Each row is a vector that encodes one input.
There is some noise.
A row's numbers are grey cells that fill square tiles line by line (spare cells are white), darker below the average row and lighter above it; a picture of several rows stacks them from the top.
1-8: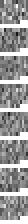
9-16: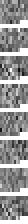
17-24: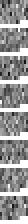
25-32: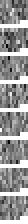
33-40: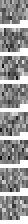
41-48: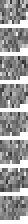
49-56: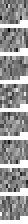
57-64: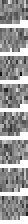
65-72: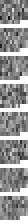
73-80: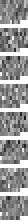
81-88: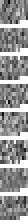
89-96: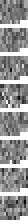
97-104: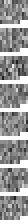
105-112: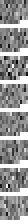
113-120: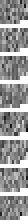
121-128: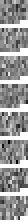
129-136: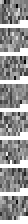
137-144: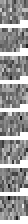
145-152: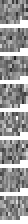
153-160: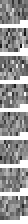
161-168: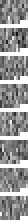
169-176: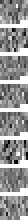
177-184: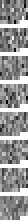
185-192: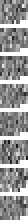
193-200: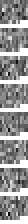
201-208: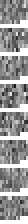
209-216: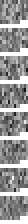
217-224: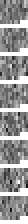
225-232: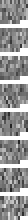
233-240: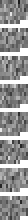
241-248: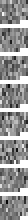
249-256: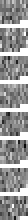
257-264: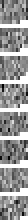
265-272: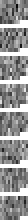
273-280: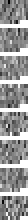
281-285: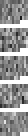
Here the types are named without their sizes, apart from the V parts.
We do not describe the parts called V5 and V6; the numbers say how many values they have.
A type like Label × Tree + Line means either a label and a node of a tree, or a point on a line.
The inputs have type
Bool × V6 + (Line + V5) × Tree.
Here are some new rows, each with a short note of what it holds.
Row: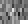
a true/false value and a value of V6
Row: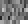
a true/false value and a value of V6
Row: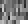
a true/false value and a value of V6
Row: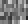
a node of a tree and a value of V5
